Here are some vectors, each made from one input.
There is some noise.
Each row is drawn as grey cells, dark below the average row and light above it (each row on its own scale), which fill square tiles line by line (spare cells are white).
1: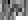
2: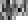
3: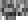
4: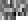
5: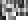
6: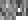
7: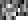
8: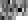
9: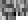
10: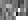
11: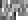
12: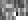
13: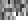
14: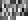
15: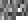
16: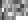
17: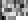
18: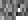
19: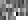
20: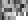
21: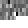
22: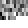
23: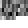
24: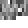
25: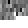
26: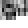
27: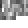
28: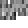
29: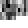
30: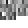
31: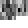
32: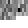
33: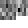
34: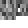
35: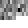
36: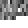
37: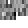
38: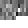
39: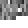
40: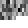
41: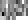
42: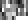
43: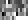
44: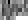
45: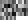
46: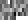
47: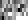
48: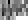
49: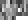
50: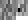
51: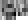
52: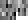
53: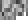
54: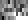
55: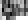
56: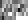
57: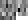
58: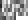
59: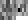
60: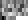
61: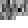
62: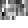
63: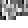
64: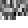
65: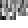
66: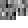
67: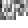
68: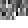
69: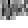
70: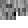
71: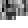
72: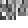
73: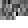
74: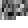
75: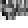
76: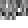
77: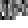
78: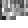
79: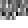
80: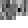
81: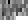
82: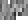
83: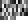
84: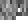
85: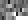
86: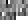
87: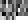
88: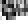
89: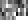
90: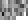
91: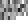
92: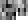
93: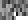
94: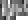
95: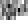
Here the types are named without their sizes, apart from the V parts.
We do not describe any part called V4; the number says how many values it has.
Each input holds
a list of items, each a true/false value and a value of V4.
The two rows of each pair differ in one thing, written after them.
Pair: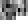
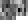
the true/false value in item 2 of the list
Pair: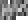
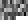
the value of V4 in item 1 of the list
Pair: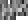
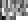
the value of V4 in item 1 of the list
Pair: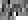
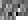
the value of V4 in item 1 of the list
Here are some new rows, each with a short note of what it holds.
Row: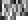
the empty list
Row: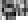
a list of one item
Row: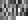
the empty list
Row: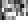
a list of one item
